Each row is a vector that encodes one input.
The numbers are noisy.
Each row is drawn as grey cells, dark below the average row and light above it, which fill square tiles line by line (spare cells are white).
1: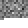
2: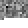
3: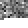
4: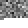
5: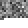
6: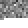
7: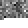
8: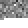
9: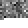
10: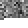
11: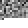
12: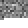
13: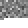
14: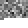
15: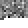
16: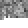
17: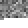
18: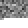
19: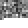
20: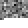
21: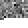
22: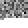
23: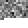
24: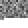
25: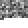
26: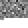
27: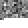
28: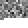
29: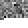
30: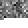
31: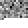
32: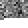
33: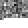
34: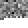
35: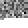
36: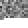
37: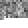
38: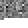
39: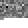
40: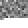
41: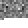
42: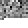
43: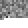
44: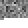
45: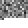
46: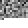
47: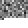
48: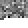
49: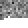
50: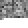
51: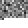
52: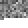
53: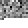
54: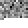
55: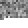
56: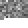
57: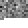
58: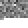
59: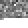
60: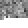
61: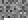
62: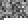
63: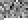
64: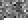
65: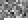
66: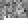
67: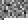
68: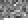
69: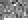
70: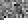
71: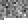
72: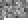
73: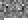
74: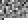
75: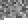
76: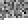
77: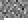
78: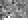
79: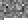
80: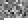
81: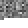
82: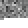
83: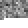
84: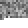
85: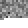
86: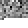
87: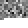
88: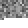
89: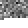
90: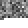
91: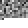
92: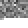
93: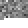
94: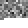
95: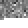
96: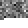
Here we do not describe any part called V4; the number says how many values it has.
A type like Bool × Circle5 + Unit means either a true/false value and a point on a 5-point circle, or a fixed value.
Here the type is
Bool × Label5 × Line5 + Circle5 + V4 × V4.
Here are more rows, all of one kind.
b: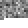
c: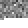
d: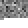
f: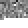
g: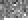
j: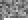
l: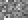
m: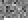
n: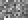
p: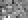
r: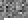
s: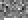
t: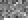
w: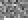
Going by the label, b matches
j, r and t.
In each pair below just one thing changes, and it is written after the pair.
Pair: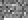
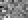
the place on the 5-point line
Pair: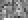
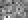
the label
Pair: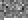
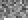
the true/false value
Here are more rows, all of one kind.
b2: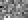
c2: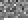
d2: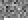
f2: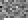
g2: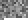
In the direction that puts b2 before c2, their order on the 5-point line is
b2, f2, c2, d2, g2.
